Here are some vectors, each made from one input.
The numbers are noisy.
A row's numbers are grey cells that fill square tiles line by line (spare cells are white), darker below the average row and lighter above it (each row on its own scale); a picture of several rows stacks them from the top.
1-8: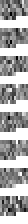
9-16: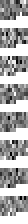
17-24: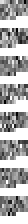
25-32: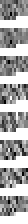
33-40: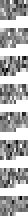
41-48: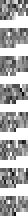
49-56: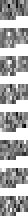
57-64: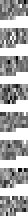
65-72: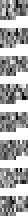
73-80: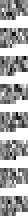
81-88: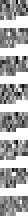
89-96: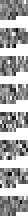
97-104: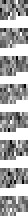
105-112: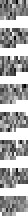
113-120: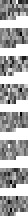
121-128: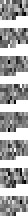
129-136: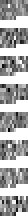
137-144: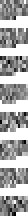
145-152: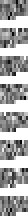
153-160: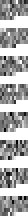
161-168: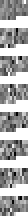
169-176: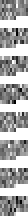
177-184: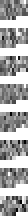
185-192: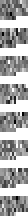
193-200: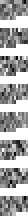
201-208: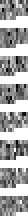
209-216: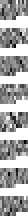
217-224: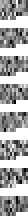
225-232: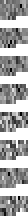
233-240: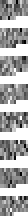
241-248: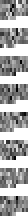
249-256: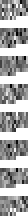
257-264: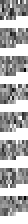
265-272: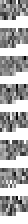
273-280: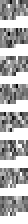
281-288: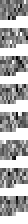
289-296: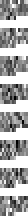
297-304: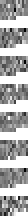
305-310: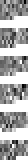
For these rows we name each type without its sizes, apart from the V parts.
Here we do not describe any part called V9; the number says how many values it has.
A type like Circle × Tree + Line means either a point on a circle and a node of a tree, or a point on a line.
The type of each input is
List(Label × V9).
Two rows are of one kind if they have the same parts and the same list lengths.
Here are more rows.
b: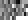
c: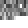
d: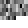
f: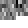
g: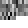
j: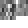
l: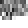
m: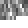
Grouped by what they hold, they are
b, c, d, f, g
j, m
l

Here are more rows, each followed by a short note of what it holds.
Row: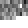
a list of one item
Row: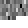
a list of two items
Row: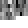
a list of two items
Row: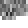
the empty list
